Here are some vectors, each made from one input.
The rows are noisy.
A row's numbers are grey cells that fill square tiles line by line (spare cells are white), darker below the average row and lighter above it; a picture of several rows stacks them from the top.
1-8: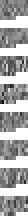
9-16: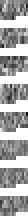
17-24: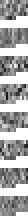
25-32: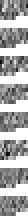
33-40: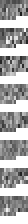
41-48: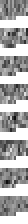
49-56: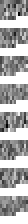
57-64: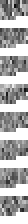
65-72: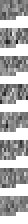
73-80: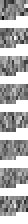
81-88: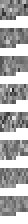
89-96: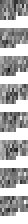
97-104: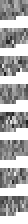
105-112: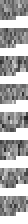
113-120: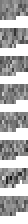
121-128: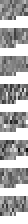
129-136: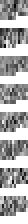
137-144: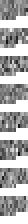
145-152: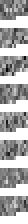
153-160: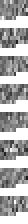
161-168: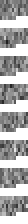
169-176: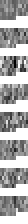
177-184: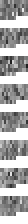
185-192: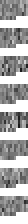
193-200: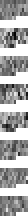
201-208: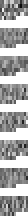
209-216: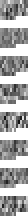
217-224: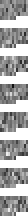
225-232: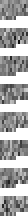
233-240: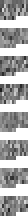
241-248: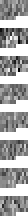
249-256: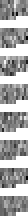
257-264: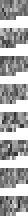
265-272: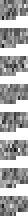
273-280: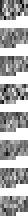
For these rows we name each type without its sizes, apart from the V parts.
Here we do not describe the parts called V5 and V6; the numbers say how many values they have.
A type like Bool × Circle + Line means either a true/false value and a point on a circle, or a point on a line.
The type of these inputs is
(Bool × Bool × Bool + V6) × (Tree + V5).
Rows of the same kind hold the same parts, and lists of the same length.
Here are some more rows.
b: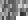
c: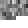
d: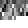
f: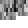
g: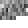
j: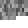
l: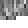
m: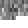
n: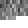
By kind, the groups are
b, m
c, d, g, j
f, n
l

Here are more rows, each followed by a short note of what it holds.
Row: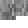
three true/false values and a value of V5
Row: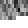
three true/false values and a value of V5
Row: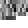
a value of V5 and a value of V6
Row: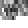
a value of V5 and a value of V6
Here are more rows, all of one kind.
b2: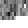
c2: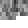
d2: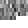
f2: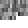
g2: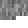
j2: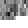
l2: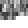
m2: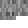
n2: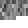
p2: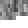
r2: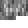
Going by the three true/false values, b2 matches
j2, m2 and p2.
